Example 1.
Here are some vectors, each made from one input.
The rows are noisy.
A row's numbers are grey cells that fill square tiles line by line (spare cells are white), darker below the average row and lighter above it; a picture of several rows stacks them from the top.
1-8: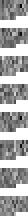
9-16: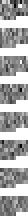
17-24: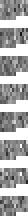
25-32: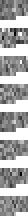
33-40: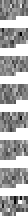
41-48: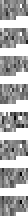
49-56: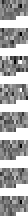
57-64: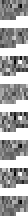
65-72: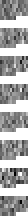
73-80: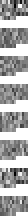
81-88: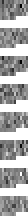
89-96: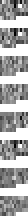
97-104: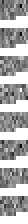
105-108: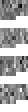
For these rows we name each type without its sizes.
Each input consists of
either a label, or four true/false values.
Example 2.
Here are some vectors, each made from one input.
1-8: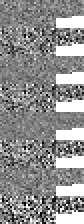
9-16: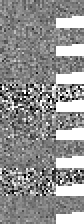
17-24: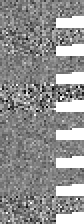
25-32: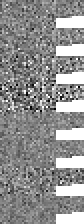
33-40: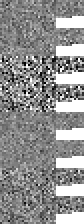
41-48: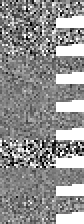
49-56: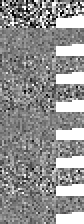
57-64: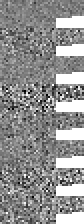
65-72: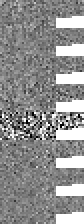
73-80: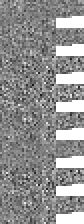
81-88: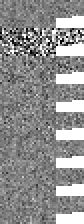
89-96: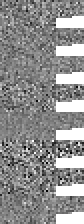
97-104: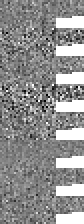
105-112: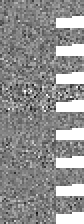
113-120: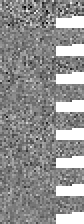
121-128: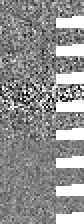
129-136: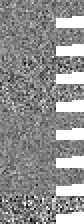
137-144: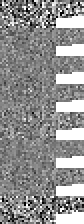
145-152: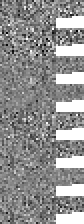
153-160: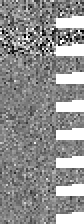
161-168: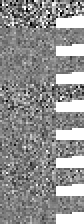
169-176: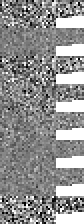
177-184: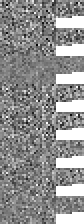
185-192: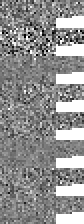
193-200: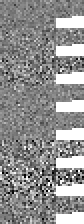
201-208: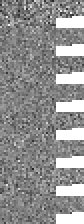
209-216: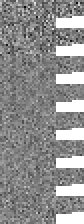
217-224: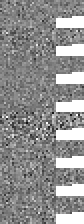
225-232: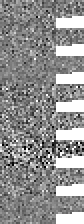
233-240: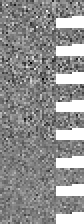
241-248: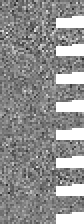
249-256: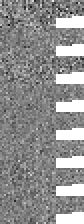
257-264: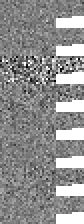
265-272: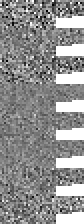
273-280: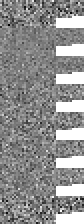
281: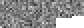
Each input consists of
a point on an 11-point line and three true/false values.
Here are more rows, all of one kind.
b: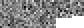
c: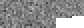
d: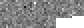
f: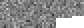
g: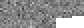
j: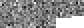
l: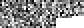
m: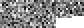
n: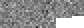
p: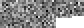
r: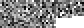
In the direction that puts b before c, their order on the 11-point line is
r, b, l, f, c, d, j, p, m, n, g.
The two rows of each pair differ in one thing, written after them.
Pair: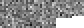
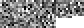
one of the three true/false values
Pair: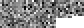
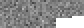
one of the three true/false values
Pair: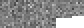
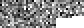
the place on the 11-point line
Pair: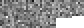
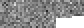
one of the three true/false values
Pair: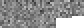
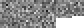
one of the three true/false values
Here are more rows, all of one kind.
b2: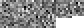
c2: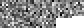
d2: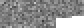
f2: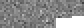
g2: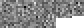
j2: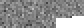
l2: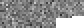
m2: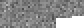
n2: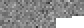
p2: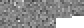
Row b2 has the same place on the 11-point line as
j2 and l2.
